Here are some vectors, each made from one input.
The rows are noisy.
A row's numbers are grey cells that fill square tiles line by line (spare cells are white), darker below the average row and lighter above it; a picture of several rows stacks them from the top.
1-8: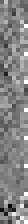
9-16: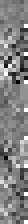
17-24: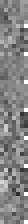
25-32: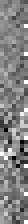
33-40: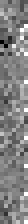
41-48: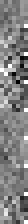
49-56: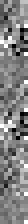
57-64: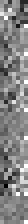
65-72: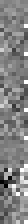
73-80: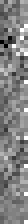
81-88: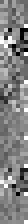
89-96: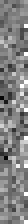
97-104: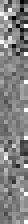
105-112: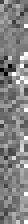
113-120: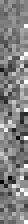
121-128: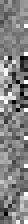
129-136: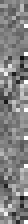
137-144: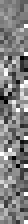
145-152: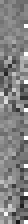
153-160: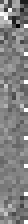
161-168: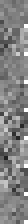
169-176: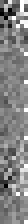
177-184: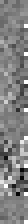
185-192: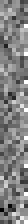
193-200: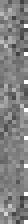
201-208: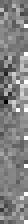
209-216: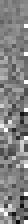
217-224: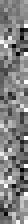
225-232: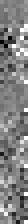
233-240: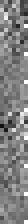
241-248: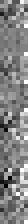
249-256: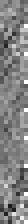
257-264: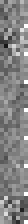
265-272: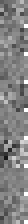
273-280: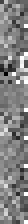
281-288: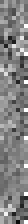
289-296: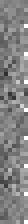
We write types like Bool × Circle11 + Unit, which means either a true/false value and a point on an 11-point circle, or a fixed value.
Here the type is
(Bool × Bool × Bool + Unit) × Line10 + Line13.
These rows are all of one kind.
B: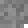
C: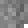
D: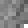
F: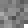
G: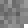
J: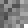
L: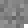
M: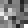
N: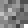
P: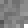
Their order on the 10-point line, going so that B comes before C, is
L, N, D, B, C, G, P, F, J, M.
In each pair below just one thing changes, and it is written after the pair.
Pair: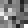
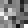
one of the three true/false values
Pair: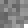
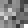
the place on the 10-point line
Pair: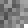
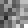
one of the three true/false values
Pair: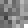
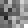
one of the three true/false values
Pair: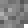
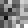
one of the three true/false values
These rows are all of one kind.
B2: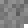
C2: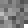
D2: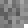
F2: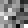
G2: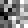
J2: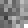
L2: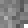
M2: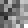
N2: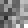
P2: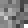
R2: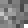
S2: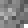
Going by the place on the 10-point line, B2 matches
D2, F2, G2 and J2.
